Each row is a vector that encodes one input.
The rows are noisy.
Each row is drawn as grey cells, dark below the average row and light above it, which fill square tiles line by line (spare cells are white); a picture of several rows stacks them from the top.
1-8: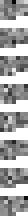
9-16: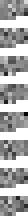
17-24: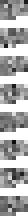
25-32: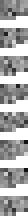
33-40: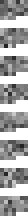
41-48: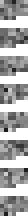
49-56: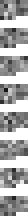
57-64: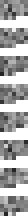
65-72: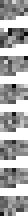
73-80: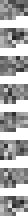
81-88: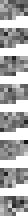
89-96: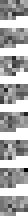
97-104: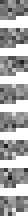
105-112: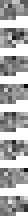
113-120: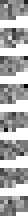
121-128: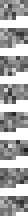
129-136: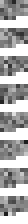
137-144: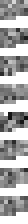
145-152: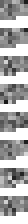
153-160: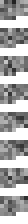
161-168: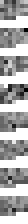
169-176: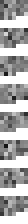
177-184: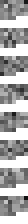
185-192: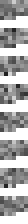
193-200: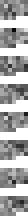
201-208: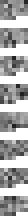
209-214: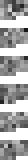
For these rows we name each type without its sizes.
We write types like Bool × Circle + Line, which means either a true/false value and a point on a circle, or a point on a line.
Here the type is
Line + List(Circle).
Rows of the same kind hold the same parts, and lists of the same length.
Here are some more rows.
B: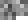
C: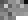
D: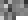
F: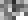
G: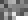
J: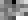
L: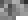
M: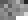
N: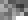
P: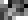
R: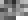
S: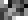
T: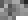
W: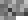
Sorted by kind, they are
B, C, D, L, M, T
F, J, N, R
G, W
P, S

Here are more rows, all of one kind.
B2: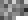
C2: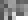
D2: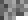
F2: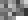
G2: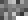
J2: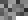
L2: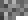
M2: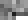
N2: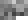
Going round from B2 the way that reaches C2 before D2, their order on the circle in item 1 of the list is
B2, N2, M2, F2, J2, G2, C2, D2, L2.
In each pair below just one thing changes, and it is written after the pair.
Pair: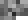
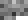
the place on the circle in item 1 of the list
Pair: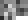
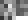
the place on the circle in item 2 of the list
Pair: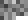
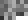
the place on the circle in item 1 of the list
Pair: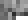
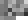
the place on the circle in item 2 of the list
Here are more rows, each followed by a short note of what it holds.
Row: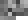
a list of two items
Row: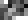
the empty list
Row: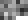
a list of two items
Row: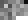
a list of one item
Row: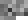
a list of two items
